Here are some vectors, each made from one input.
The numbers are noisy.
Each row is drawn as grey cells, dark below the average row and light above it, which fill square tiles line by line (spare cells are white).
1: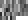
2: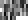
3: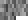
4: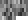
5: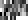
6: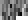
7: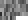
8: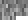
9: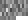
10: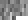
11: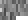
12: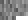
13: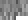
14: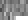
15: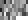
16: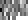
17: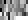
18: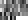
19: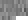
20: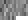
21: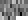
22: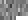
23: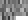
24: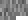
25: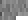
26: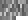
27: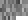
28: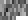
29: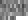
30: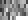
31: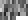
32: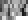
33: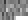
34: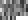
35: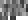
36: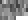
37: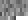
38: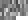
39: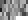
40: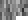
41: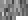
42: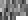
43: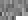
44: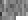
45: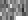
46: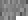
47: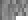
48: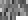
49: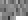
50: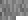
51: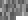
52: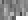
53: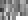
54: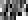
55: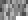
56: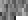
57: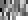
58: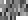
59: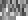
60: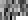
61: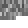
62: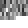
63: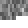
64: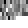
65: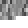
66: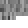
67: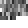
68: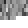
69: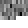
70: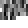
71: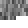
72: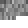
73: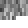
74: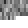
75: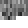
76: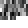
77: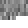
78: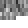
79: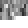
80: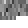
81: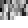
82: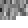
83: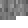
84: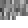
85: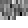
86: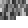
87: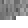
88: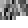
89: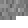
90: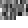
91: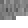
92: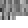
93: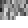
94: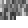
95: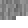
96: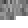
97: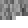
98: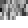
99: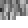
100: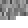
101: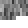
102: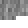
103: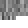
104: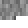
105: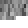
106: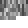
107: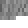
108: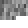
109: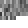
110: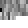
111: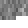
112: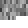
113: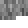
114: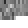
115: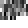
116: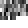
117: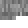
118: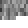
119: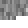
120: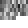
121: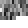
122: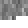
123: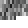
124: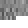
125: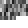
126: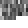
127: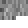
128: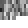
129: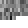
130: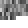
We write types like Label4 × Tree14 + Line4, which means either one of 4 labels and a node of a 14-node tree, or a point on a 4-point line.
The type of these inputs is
Bool × (Label9 × Label9 + Unit).
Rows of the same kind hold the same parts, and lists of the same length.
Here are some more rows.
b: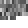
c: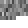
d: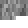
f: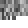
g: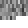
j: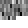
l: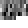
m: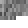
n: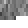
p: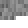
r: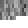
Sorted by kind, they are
b, c, d, f, g, m, n, p, r
j, l

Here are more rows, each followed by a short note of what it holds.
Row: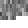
two labels (each one of 9) and a true/false value
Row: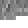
two labels (each one of 9) and a true/false value
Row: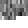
a true/false value
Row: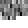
a true/false value
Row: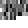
a true/false value
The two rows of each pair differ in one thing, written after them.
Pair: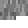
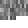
the true/false value
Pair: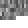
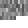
one of the two labels
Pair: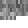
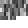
one of the two labels
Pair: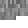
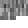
the true/false value
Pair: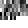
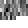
one of the two labels
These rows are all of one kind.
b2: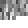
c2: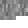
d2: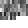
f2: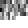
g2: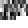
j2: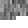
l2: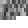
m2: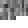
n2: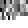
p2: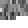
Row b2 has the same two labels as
c2, d2, g2 and j2.
